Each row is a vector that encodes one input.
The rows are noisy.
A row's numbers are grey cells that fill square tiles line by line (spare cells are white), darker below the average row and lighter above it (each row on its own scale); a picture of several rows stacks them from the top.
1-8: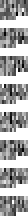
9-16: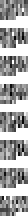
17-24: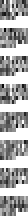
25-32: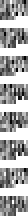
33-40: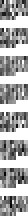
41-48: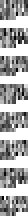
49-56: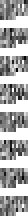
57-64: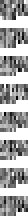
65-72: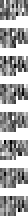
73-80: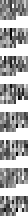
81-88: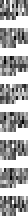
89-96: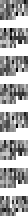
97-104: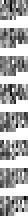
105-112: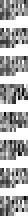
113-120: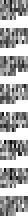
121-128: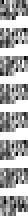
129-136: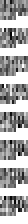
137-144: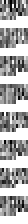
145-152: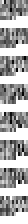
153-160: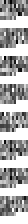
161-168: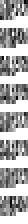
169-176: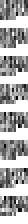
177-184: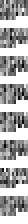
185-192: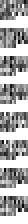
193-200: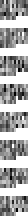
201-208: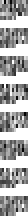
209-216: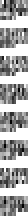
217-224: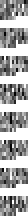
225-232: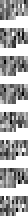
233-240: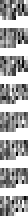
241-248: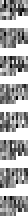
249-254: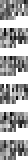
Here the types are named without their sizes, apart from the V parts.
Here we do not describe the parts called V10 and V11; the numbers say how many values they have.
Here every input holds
either a node of a tree and a value of V10, or a true/false value and a value of V11.
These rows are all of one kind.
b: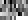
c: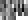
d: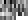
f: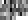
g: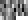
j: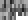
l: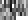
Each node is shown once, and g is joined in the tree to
c and l.
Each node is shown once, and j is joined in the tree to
f.
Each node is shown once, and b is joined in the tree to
c and d.
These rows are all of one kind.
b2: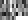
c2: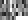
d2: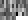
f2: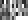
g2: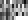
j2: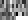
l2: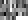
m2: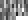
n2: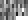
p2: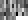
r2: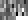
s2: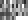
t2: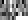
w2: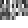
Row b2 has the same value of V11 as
c2, l2 and p2.
